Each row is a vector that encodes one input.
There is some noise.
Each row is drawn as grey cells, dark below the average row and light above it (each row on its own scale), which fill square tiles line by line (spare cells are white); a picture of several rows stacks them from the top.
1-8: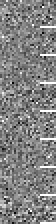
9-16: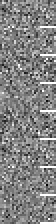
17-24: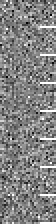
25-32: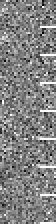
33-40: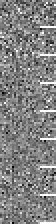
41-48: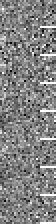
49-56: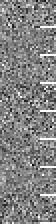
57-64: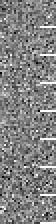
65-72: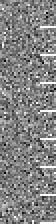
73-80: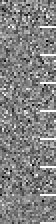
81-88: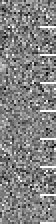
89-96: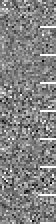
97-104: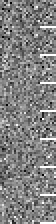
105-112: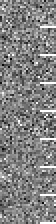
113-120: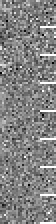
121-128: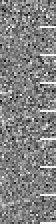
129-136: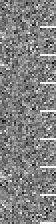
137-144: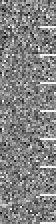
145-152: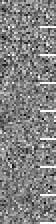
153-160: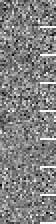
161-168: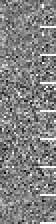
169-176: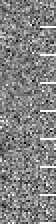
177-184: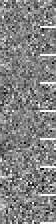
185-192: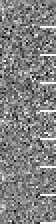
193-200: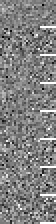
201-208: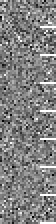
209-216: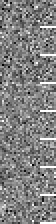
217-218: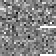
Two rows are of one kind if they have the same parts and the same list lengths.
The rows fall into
2 kinds.
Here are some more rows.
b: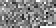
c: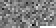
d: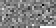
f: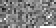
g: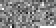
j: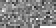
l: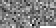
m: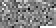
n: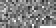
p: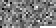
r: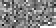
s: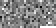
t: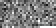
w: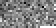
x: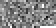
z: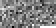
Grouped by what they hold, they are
b, d, g, j, m, n, r, s, x, z
c, f, l, p, t, w

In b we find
a point on each of three 9-point circles.
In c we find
a point on a 10-point line.
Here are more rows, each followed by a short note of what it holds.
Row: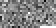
a point on each of three 9-point circles
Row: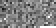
a point on a 10-point line
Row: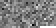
a point on a 10-point line
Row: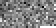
a point on a 10-point line
